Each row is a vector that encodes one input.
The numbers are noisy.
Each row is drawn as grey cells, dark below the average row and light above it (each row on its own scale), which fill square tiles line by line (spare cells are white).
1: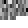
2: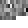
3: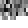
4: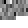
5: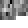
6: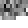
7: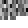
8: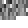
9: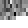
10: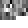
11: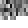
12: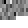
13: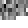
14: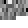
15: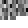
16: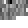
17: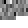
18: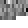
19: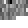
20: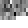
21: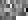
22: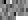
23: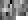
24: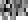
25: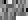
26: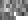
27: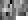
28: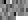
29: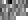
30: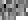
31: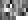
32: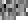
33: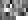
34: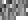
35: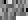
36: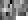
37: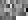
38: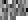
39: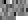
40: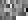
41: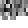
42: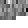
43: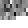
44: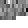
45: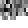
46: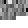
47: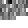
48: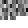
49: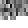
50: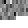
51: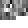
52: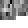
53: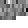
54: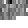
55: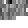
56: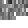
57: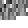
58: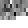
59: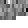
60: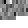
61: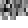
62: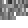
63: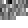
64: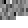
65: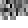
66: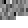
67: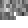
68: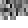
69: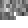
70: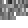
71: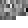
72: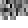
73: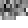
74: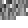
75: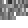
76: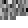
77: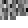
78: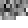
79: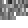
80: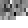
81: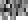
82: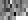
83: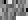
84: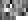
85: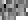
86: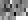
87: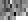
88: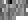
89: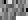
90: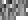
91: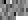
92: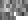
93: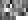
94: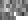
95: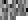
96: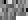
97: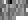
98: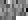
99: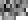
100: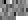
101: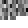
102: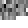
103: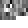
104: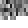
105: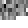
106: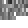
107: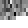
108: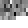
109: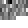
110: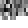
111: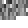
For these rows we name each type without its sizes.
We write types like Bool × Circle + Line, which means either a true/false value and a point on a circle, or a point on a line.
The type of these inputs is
Bool × Tree.
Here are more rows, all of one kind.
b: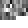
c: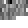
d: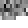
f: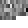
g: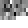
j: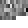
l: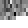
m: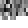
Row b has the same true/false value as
f and j.
